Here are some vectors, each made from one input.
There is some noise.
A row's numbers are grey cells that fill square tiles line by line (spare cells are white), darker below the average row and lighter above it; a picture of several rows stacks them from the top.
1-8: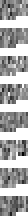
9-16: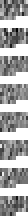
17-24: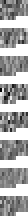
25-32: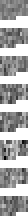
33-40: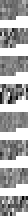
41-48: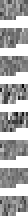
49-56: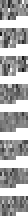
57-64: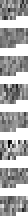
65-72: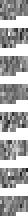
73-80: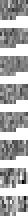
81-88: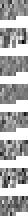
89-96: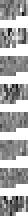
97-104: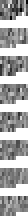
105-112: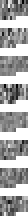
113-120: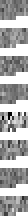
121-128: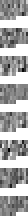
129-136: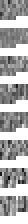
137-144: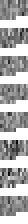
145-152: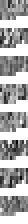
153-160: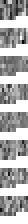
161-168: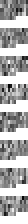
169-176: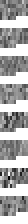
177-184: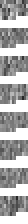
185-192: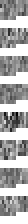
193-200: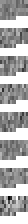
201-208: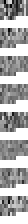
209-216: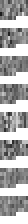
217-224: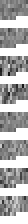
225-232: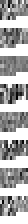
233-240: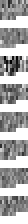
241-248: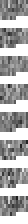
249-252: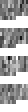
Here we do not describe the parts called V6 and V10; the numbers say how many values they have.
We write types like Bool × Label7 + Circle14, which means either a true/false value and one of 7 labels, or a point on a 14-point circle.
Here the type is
Bool × (Line7 + V6) + Line11 × V10.
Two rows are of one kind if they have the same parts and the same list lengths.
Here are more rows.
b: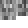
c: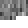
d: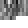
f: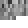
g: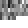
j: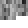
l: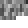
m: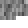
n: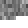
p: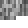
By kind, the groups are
b, n, p
c, d, f, g, l
j, m

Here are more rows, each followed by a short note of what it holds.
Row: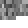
a true/false value and a value of V6
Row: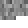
a point on a 7-point line and a true/false value
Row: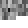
a true/false value and a value of V6
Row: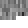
a point on an 11-point line and a value of V10
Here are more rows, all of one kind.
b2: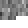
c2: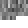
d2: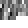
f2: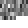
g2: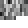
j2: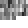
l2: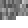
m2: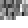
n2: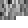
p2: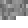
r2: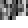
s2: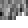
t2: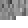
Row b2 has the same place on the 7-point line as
c2, j2, s2 and t2.
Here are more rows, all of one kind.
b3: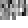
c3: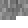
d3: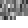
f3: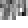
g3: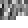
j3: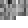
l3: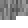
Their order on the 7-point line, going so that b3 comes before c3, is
b3, c3, f3, j3, l3, g3, d3.
